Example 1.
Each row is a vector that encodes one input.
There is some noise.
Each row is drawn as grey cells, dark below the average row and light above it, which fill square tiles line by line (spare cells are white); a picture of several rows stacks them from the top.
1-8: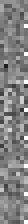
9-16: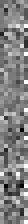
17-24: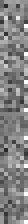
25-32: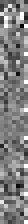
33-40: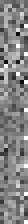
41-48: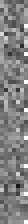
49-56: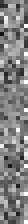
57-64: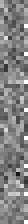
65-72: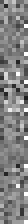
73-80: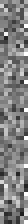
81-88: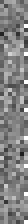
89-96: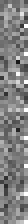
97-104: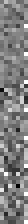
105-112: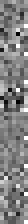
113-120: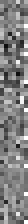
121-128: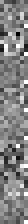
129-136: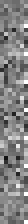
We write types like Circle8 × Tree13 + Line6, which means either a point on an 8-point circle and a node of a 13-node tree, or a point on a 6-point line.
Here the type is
Line6.
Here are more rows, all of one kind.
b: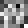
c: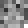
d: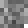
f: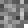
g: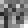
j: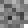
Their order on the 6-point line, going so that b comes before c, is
d, b, f, j, g, c.
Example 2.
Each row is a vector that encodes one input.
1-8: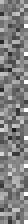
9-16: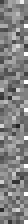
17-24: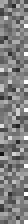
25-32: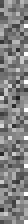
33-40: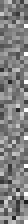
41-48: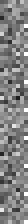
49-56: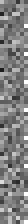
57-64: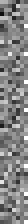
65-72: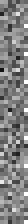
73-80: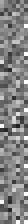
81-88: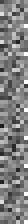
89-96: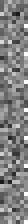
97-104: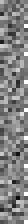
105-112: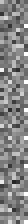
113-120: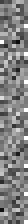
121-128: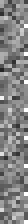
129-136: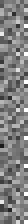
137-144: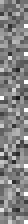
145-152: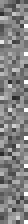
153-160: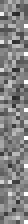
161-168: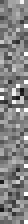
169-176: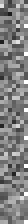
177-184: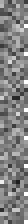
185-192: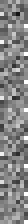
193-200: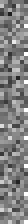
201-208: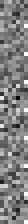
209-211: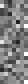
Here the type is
Line10.
